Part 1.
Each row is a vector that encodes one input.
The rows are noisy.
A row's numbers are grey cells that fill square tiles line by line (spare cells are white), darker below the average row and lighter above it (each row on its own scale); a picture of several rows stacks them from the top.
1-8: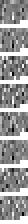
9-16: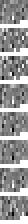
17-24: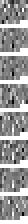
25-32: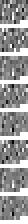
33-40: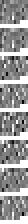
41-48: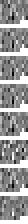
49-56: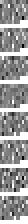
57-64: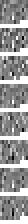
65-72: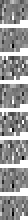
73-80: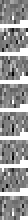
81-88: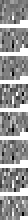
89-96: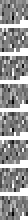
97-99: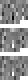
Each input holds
a point on a 9-point line.
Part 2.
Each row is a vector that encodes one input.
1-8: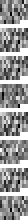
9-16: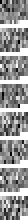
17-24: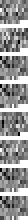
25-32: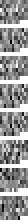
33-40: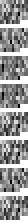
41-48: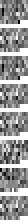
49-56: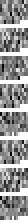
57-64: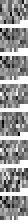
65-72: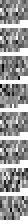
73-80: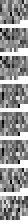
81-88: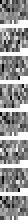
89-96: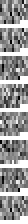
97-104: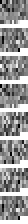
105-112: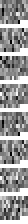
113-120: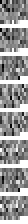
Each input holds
one of 5 labels.
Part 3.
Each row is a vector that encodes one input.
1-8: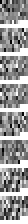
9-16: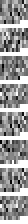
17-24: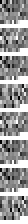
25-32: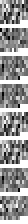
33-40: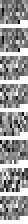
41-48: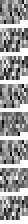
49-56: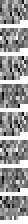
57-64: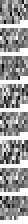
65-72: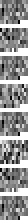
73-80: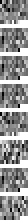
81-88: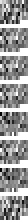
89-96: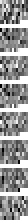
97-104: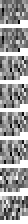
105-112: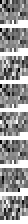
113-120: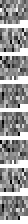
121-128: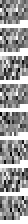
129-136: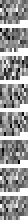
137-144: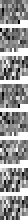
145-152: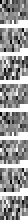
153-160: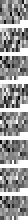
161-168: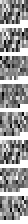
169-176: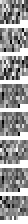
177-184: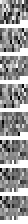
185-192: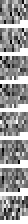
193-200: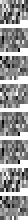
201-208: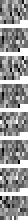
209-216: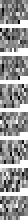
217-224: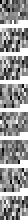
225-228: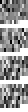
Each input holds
one of 5 labels.
